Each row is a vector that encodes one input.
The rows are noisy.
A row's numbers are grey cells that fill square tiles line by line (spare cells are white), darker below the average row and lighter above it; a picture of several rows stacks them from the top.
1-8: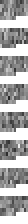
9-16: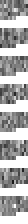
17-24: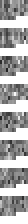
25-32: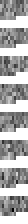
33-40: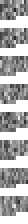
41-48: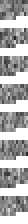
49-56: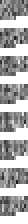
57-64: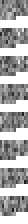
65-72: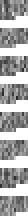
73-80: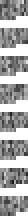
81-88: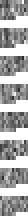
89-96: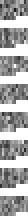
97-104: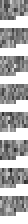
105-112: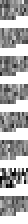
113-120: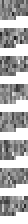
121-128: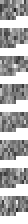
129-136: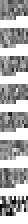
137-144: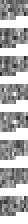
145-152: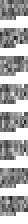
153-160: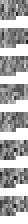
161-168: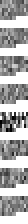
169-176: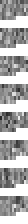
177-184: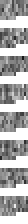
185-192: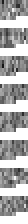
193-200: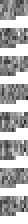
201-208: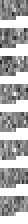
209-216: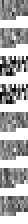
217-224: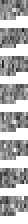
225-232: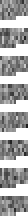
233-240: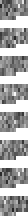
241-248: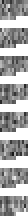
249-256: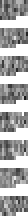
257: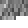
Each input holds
a list of up to three points on a 13-point line.
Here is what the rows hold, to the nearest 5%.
All of them are lists of up to three points on a 13-point line: a few are empty, 35% hold one, 25% two and 40% three.
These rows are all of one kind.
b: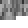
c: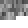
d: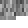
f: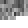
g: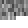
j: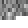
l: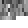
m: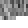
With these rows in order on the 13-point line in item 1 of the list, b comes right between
c and d.
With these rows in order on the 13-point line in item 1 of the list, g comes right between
c and l.
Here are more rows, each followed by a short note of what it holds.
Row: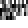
the empty list
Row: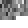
a list of one item
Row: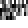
the empty list
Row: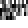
the empty list
